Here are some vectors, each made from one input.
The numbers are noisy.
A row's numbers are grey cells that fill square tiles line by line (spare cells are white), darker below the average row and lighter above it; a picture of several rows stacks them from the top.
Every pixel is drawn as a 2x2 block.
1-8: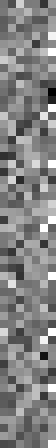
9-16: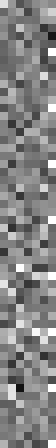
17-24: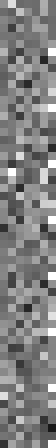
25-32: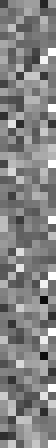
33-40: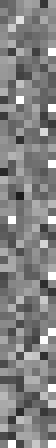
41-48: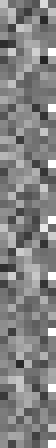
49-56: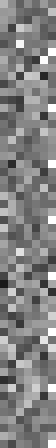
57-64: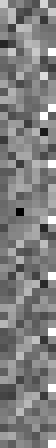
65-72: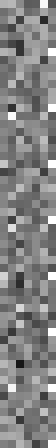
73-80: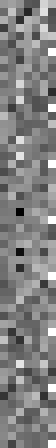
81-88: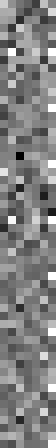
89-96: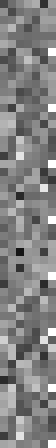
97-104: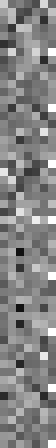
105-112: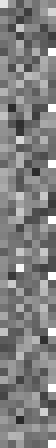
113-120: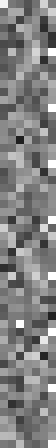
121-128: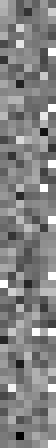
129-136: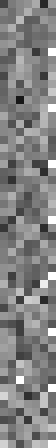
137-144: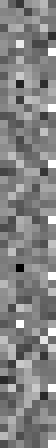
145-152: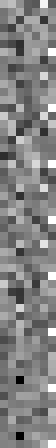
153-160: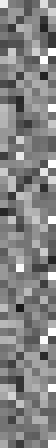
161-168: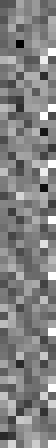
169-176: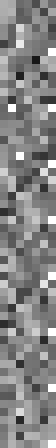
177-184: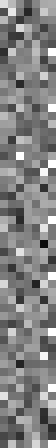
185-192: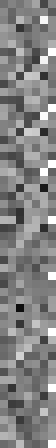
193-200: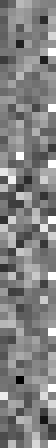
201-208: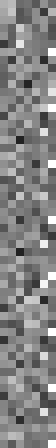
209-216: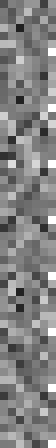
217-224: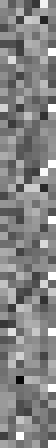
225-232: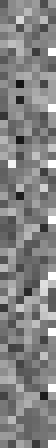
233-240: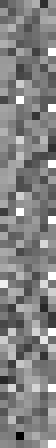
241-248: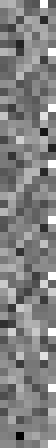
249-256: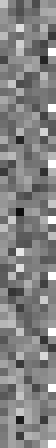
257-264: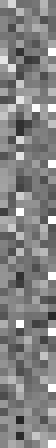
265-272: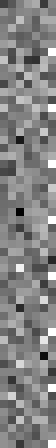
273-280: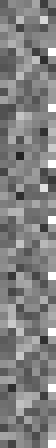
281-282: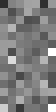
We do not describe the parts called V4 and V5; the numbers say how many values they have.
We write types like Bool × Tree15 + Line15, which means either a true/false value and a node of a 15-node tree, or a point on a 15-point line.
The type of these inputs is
(Bool × V5 + Line7) × (Tree7 + V4).
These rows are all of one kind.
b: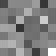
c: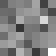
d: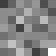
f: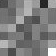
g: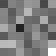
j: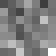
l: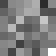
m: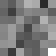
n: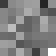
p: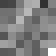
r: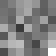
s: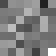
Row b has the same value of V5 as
f, g, n and s.
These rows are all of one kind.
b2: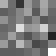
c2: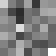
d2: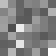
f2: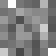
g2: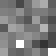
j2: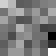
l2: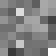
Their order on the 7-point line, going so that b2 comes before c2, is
f2, l2, g2, b2, c2, d2, j2.
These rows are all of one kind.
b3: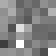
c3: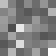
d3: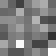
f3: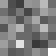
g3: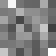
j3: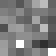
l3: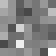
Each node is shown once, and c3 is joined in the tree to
d3.
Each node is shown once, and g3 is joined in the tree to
b3 and j3.
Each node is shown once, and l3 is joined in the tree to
b3 and f3.
